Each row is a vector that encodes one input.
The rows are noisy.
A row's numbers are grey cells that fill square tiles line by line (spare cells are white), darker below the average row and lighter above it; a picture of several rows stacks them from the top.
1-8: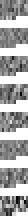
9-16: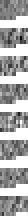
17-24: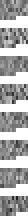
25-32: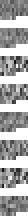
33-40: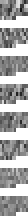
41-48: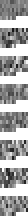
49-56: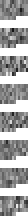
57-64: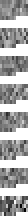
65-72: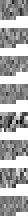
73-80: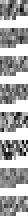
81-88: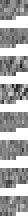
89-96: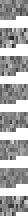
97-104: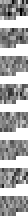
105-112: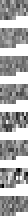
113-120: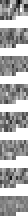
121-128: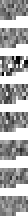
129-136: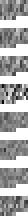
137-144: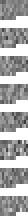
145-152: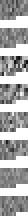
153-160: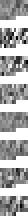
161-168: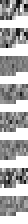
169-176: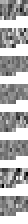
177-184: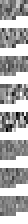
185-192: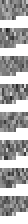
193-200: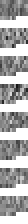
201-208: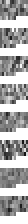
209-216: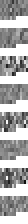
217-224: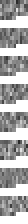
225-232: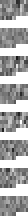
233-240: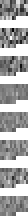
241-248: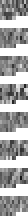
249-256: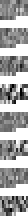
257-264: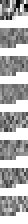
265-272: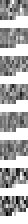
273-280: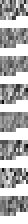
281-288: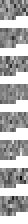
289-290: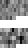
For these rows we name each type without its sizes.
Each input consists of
two labels, together with either a fixed value, or four true/false values.
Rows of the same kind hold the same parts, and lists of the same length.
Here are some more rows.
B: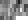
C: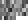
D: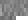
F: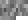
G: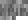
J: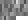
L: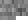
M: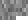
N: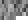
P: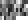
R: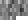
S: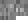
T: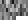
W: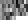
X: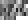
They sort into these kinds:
B, C, D, F, G, J, L, M, N, R, W
P, S, T, X

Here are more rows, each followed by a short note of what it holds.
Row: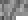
two labels
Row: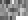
two labels
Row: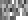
two labels
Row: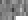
two labels and four true/false values
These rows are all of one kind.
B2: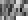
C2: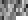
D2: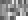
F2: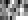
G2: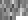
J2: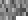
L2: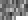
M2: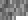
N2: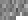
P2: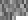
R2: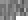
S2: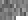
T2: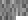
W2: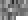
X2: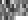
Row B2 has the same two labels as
C2, F2, L2 and M2.
